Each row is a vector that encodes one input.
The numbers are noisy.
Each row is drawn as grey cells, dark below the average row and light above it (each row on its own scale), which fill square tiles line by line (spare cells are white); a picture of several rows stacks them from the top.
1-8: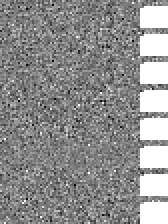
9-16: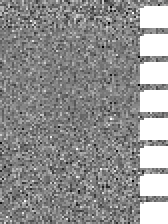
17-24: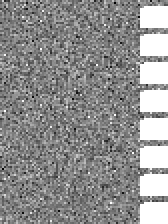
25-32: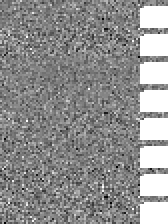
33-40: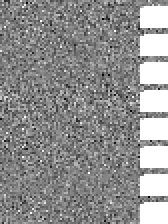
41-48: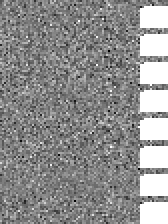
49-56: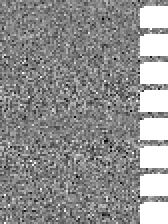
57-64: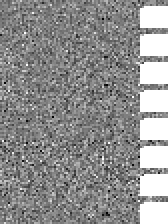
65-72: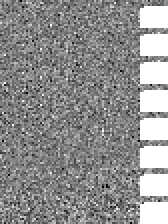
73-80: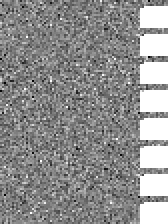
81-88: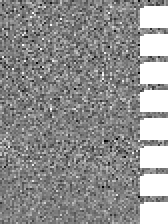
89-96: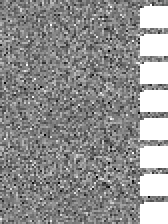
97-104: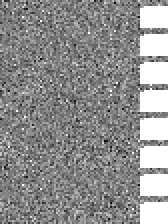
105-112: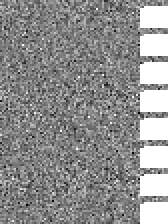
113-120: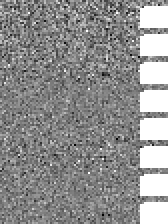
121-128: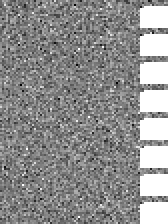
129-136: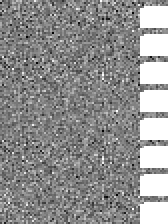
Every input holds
either a point on a 3-point line, a point on a 4-point line and a true/false value, or a list of up to two points on a 6-point circle.
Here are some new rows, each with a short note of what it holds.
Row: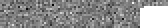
the empty list
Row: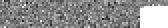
a list of one item
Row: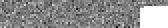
a list of one item
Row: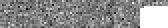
the empty list
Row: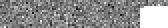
a list of one item
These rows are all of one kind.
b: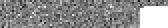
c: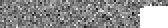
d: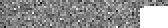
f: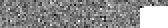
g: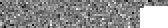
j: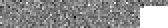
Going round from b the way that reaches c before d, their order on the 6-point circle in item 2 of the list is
b, f, c, j, g, d.
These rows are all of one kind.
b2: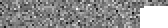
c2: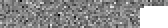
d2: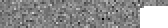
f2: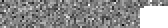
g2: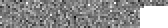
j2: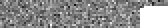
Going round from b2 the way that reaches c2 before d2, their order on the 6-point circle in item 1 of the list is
b2, j2, c2, g2, f2, d2.
